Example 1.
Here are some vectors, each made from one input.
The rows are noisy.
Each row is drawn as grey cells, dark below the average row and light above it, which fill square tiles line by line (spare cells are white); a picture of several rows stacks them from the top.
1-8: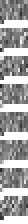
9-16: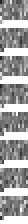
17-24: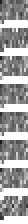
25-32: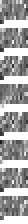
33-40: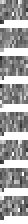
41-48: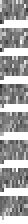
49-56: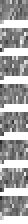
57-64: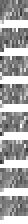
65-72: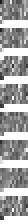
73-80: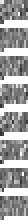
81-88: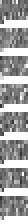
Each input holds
four true/false values.
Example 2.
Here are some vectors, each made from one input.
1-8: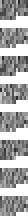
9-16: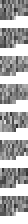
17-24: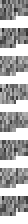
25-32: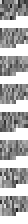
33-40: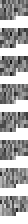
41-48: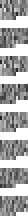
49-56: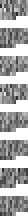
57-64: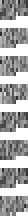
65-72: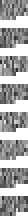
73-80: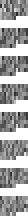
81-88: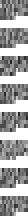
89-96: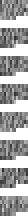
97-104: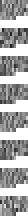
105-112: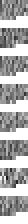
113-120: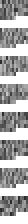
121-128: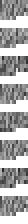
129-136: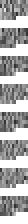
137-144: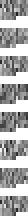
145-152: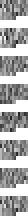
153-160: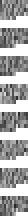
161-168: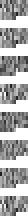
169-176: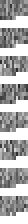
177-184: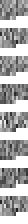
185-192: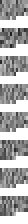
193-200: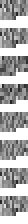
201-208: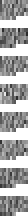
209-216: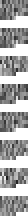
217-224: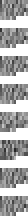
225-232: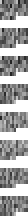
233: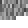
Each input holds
a point on an 11-point line.
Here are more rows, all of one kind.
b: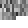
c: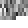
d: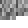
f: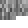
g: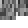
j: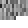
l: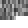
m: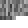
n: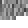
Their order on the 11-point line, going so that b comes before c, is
g, l, m, f, d, n, j, b, c.
